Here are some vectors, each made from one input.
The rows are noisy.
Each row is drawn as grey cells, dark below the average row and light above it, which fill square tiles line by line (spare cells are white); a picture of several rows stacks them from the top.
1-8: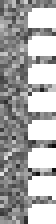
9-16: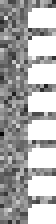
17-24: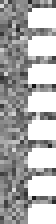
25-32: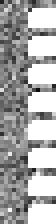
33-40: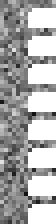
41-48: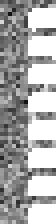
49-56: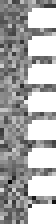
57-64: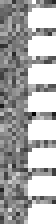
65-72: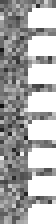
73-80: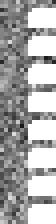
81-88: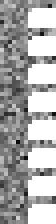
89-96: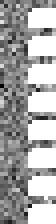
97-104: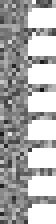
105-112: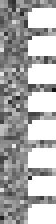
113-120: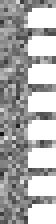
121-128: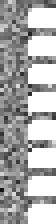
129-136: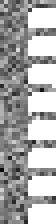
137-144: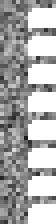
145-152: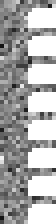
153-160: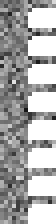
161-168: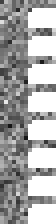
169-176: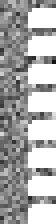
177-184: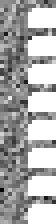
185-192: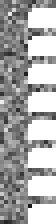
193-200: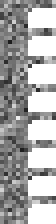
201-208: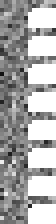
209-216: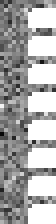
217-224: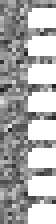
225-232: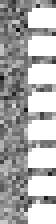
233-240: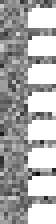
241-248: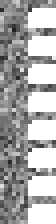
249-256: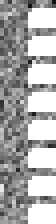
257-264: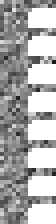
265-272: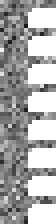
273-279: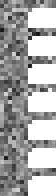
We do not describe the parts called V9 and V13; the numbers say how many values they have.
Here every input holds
a point on a 6-point circle, a true/false value, a value of V9 and a value of V13.
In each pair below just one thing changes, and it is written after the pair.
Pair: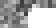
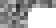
the value of V13
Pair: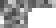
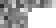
the value of V9
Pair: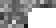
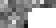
the value of V13
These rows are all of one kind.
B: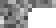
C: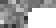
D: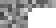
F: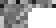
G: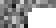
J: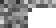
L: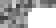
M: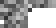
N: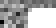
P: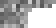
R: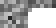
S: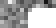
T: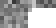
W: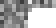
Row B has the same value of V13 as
J, M, R and W.
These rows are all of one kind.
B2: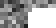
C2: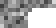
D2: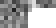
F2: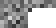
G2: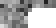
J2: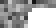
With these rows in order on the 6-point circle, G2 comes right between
C2 and J2.
